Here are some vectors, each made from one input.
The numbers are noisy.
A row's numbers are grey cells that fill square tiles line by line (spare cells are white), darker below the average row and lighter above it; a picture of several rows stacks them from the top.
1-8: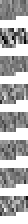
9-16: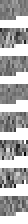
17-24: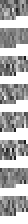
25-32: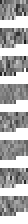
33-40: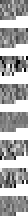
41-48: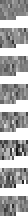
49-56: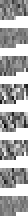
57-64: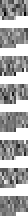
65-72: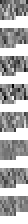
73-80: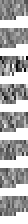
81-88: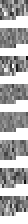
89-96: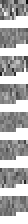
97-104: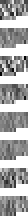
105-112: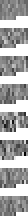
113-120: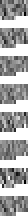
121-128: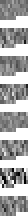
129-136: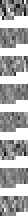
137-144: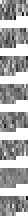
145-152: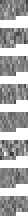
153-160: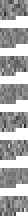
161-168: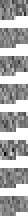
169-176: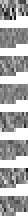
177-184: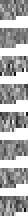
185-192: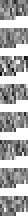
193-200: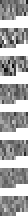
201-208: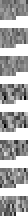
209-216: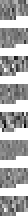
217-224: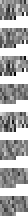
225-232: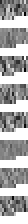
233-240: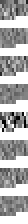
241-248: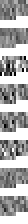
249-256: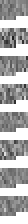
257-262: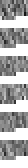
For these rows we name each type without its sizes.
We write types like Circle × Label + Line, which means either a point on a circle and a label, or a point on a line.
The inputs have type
(Bool × Line + Label) × Line.
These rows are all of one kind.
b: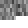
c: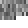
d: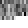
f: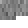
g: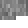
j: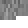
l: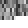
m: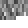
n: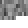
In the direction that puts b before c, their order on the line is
b, m, l, c, f, g, j, n, d.
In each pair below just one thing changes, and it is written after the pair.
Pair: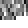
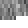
the place on one of the two lines
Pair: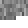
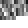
the true/false value
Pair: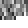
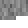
the true/false value
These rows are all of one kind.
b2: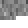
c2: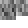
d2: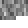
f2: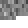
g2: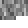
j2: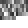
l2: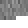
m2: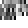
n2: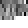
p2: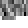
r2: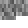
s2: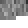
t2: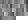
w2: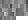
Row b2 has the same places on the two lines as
c2, d2, g2 and m2.
